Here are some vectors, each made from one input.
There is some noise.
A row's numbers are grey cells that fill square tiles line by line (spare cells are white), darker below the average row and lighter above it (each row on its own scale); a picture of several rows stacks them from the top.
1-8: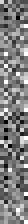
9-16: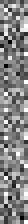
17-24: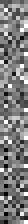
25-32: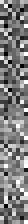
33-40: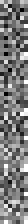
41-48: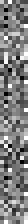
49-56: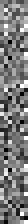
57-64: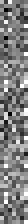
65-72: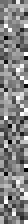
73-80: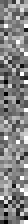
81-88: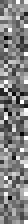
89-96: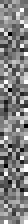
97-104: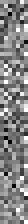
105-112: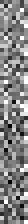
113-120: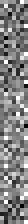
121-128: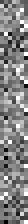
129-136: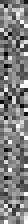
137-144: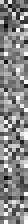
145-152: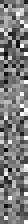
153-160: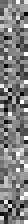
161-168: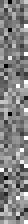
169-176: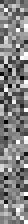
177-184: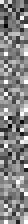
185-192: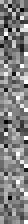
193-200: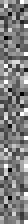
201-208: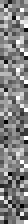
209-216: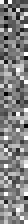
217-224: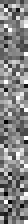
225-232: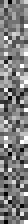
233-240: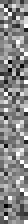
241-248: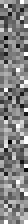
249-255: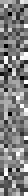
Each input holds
either a point on a 7-point line, or a point on an 11-point line.
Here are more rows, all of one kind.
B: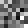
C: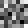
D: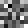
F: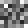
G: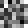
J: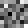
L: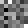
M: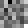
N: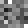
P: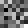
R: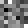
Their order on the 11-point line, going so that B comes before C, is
N, R, L, P, B, D, F, J, C, G, M.
